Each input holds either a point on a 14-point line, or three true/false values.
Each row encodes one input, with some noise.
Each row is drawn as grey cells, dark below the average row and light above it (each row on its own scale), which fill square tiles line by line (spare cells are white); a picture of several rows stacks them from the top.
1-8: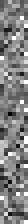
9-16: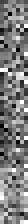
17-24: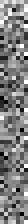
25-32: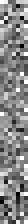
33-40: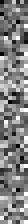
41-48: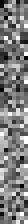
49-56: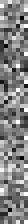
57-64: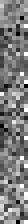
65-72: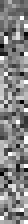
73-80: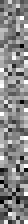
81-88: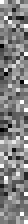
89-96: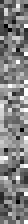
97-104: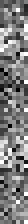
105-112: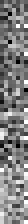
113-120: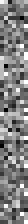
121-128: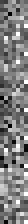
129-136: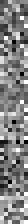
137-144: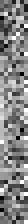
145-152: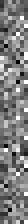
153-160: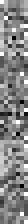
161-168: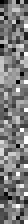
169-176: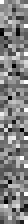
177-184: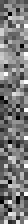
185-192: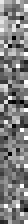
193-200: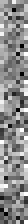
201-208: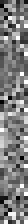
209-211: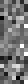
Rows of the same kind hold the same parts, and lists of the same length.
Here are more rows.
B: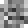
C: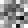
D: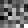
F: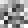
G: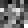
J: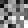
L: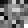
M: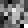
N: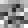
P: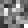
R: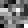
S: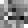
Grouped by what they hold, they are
B, C, F, N, S
D, G, J, L, M, P, R

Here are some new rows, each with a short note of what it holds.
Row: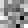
a point on a 14-point line
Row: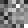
three true/false values
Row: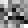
a point on a 14-point line
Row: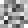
a point on a 14-point line
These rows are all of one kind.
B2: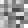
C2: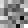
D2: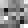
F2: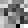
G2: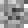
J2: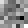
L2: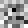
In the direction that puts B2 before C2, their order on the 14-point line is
G2, L2, B2, J2, C2, F2, D2.
